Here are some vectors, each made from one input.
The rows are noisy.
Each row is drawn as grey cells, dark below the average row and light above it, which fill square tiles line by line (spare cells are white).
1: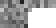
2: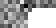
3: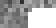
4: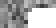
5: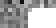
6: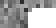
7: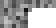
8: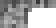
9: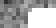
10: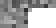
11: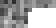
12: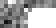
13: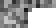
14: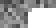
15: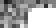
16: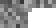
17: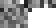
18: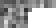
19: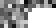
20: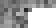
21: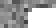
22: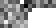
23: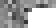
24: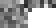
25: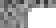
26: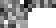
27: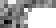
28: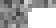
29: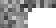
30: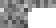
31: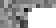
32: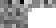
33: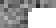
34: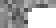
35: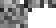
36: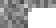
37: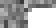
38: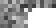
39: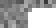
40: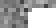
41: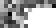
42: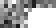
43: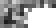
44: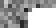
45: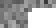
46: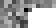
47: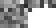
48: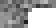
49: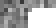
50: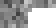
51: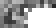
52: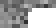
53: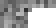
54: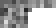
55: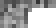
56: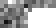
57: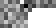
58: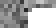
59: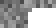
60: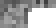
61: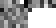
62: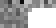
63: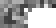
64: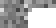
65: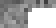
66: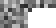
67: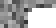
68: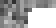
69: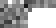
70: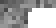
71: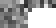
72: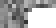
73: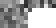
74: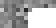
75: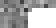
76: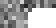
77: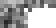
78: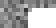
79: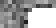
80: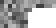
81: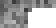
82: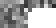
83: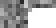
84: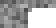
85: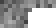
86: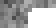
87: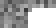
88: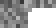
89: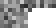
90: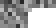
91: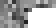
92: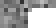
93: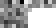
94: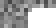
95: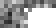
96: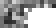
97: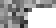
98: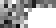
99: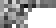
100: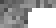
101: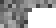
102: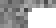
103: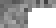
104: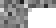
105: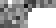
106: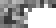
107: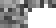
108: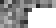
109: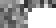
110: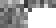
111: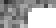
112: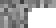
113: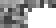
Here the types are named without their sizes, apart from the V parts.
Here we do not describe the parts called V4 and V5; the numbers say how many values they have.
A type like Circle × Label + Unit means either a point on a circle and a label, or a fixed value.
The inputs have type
(Bool × V4 + Unit) × V5 + Line.
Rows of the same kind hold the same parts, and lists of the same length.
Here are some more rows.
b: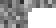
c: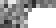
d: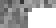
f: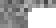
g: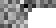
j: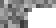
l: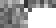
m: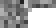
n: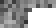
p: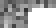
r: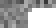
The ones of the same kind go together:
b, d, f, n, p, r
c, g, l
j, m

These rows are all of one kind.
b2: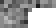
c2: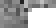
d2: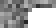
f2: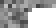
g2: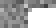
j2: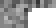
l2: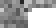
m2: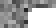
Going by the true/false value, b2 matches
f2 and j2.
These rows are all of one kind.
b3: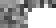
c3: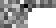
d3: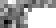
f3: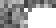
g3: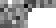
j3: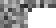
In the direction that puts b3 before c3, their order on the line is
g3, d3, f3, b3, j3, c3.
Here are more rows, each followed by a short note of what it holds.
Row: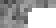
a value of V5
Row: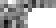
a point on a line
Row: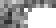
a point on a line
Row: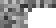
a point on a line
